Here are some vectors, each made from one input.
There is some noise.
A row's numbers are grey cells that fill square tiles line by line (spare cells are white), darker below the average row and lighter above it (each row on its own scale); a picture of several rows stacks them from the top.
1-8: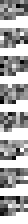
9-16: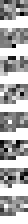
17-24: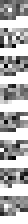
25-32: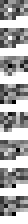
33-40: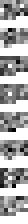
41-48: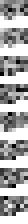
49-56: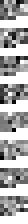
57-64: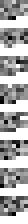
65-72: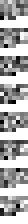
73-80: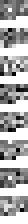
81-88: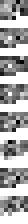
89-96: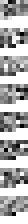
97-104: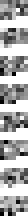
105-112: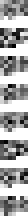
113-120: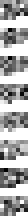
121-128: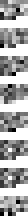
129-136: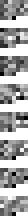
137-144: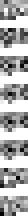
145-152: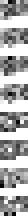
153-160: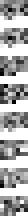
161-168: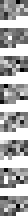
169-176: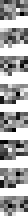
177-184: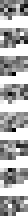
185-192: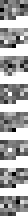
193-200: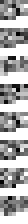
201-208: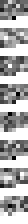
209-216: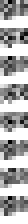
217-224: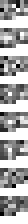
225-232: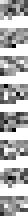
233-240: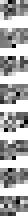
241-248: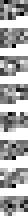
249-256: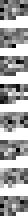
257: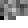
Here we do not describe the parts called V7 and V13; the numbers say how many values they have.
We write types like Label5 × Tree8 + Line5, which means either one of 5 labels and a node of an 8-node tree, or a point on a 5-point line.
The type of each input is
(Bool × Bool × Bool + V13) × V7 + List2(Line5).
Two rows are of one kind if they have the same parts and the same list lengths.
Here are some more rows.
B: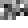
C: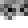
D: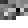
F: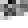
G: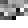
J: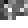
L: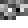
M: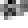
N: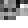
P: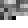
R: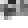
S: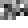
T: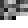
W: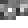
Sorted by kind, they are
B, S
C
D, G, P, T
F, M, R
J, L, N, W

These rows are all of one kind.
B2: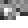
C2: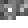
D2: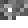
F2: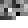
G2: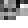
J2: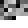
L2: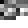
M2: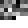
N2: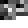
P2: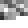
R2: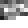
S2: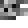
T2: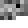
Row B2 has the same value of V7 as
P2 and R2.
